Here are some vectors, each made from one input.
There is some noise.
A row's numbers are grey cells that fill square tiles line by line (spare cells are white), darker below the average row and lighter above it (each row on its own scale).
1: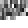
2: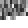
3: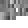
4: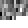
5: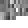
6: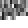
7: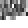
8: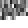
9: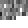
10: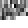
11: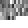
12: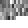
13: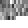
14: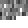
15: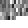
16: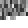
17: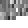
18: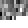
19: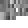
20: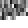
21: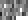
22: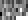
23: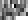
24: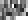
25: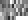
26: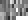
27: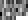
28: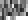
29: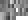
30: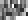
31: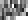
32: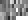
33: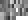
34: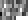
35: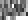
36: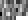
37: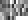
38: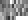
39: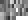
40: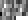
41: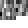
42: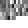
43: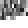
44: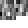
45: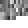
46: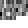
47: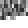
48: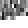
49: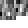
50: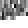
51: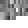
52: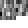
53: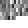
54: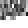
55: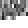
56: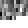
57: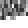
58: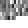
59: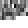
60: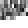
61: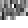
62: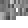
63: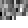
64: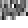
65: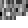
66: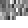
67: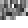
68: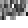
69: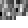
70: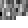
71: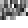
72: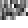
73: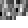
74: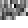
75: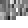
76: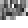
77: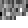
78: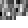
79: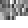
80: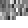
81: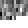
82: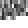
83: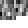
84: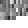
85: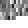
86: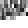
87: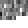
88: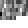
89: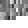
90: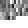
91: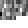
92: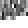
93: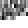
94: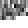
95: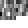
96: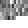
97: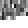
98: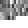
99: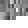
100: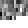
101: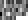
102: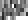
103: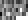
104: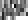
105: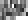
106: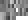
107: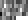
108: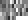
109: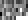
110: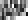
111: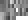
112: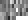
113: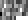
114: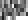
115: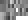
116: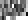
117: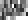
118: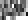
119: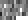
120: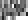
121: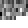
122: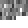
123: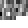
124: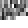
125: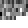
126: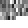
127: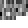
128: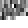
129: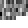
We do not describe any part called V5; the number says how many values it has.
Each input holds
either a point on a 6-point line, or a node of a 7-node tree, or a true/false value and a value of V5.
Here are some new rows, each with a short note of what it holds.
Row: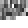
a true/false value and a value of V5
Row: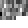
a node of a 7-node tree
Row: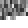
a true/false value and a value of V5
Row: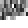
a true/false value and a value of V5
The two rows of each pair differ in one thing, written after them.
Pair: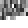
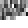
the value of V5
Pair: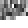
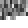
the value of V5
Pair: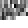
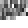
the true/false value
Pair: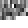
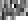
the value of V5
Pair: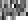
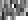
the value of V5
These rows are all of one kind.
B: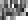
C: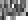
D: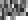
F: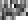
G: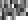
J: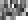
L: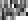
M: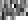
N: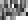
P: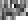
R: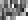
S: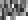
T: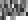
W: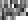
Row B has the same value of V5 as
L, N, R and W.
